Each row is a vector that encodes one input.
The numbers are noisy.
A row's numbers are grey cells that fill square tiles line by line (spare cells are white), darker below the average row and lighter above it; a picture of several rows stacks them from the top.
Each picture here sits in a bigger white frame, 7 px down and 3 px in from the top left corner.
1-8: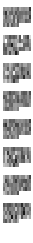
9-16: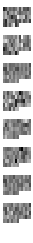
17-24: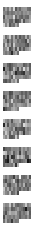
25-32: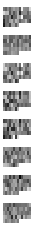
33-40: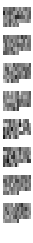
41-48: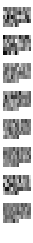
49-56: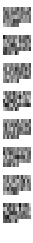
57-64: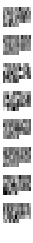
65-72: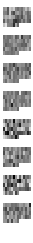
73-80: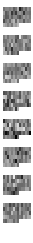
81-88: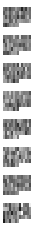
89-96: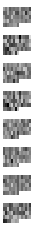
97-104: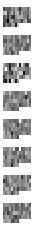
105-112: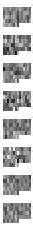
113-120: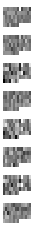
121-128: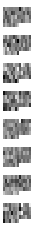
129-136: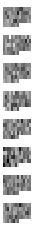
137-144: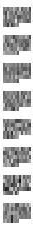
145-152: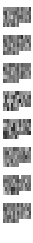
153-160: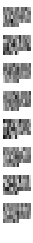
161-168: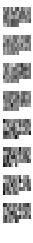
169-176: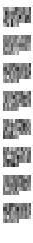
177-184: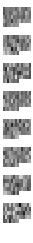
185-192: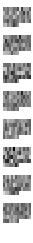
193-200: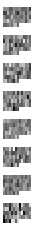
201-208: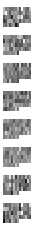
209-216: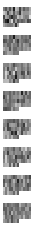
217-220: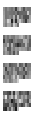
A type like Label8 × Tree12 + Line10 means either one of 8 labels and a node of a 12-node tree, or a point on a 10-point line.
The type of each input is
(Label9 + Line5) × Line11 + Tree7.
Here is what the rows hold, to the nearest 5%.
About 75% of them hold a point on an 11-point line, together with either one of 9 labels, or a point on a 5-point line. The rest hold a node of a 7-node tree.
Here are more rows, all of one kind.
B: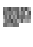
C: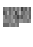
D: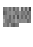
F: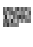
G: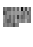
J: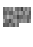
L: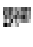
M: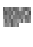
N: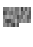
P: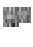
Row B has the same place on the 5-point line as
D, G, J and N.
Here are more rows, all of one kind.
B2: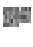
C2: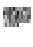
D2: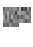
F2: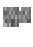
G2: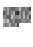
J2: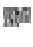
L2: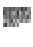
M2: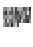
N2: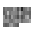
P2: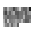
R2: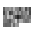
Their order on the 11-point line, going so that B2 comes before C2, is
G2, N2, D2, P2, B2, F2, J2, L2, M2, R2, C2.
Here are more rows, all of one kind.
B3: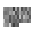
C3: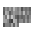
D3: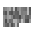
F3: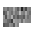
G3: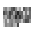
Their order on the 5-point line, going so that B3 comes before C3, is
G3, D3, B3, F3, C3.
